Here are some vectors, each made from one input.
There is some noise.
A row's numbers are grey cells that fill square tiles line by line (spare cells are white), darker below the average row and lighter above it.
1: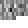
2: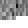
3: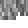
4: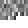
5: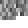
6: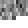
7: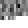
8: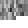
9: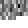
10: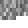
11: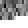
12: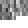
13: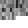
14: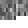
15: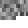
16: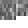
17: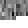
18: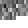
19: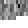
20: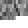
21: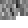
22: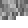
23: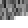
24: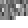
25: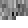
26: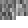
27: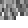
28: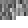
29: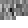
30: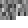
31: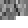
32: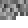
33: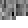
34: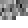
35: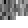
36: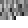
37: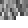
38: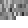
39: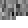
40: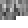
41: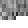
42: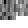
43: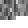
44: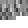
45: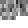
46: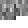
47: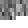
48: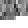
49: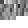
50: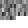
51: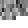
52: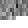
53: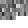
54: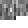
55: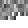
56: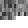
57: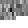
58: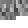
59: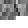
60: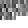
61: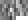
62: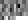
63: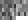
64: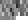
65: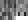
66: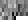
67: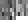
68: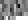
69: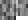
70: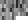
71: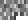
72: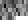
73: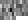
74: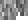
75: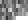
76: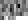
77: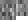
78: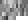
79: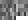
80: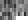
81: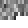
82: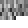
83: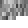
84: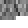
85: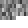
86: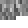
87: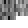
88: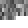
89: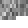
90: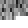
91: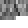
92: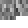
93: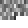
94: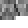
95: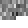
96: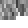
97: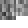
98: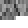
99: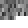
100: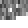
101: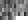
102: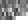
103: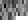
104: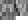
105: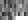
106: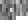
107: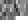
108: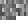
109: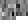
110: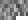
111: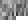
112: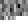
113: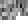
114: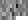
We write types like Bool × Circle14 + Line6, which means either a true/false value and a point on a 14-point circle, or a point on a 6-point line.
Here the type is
(Label7 + Line8) × (Tree8 + Unit).
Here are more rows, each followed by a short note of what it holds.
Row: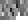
one of 7 labels
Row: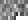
one of 7 labels and a node of an 8-node tree
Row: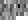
one of 7 labels and a node of an 8-node tree
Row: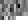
one of 7 labels
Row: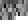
a point on an 8-point line
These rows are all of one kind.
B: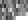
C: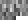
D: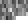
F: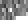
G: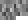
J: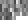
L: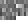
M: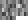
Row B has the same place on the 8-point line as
D and F.
